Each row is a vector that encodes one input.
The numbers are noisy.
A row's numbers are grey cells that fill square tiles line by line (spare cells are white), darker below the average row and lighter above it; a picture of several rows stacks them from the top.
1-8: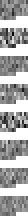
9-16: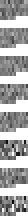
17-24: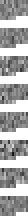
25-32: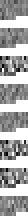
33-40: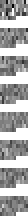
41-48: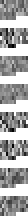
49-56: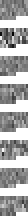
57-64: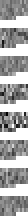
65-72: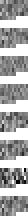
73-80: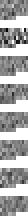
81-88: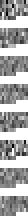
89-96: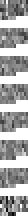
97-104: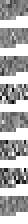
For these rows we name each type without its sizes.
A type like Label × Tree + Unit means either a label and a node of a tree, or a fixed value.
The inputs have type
Label × Label + Line.
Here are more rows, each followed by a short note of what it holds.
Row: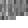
two labels
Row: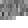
two labels
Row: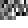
a point on a line
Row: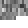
two labels
